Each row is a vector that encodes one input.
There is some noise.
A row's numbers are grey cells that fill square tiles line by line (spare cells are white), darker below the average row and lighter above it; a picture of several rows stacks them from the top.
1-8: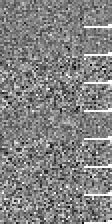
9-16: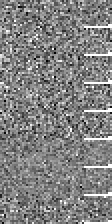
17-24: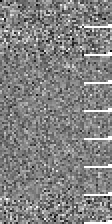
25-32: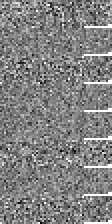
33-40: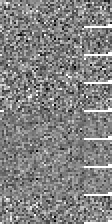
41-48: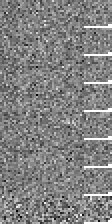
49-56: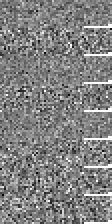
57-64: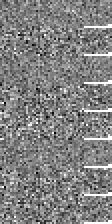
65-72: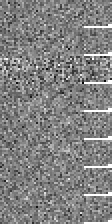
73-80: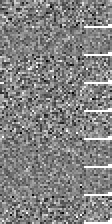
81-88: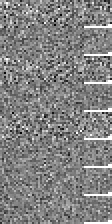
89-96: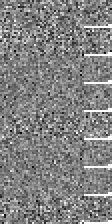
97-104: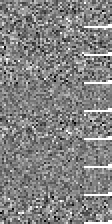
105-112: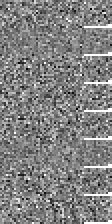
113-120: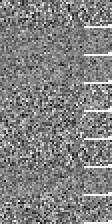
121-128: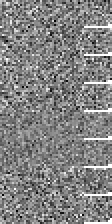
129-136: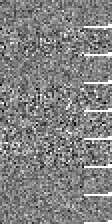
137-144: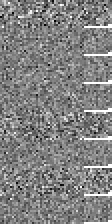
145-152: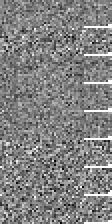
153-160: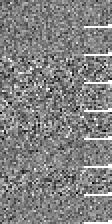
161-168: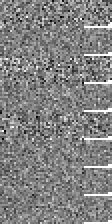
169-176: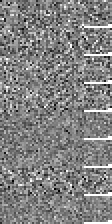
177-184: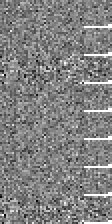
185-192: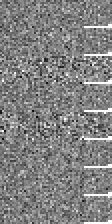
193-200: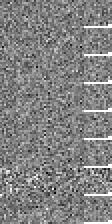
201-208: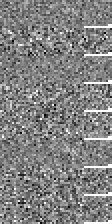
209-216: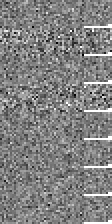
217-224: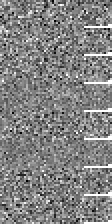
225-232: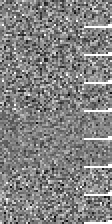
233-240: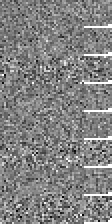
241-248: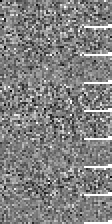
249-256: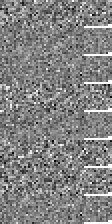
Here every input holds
either a point on a 16-point circle and a true/false value, or a point on a 19-point circle.
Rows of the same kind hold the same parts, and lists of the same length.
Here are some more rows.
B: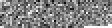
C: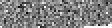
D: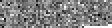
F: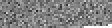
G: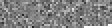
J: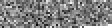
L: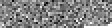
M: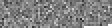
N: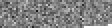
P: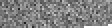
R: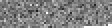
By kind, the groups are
B, C, D, J, L
F, G, M, N, P, R

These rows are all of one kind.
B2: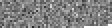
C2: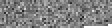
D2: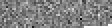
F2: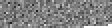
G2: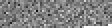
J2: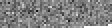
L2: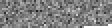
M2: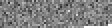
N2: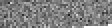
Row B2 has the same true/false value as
D2 and N2.
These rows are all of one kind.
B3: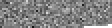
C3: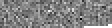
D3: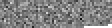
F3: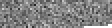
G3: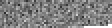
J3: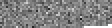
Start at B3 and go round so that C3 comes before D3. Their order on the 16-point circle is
B3, F3, G3, C3, J3, D3.
